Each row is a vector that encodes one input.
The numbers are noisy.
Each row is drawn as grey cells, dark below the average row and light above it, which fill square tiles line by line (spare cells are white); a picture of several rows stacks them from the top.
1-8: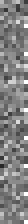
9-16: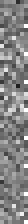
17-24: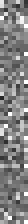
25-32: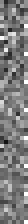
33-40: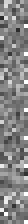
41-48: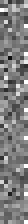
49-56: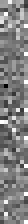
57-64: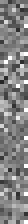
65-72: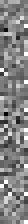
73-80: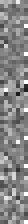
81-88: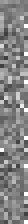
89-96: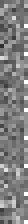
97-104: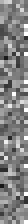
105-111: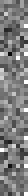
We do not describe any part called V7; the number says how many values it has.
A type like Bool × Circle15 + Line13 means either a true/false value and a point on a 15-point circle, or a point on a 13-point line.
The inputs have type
Bool × (Line5 + V7).
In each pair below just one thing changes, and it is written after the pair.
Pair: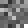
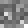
the place on the 5-point line
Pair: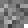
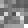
the true/false value
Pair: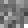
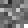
the place on the 5-point line
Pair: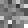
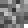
the place on the 5-point line
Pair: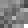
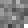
the true/false value
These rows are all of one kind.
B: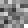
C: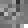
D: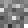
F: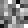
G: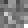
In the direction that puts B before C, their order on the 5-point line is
B, D, F, C, G.
